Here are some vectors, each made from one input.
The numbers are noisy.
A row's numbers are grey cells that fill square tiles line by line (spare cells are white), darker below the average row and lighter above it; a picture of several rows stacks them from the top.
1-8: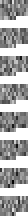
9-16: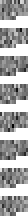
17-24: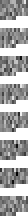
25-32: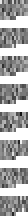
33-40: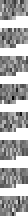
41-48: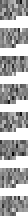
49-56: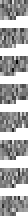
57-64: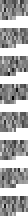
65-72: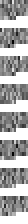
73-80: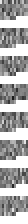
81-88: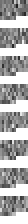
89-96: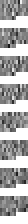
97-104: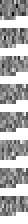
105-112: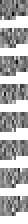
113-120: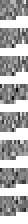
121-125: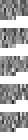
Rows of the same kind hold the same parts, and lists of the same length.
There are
2 kinds of row.
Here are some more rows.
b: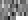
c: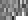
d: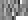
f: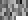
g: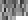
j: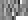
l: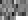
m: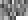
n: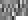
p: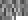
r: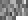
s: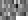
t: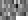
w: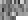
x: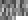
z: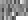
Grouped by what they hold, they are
b, g, l, p, s, t, x
c, d, f, j, m, n, r, w, z

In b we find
a point on a 4-point line and a point on a 5-point line.
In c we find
a point on a 9-point line.
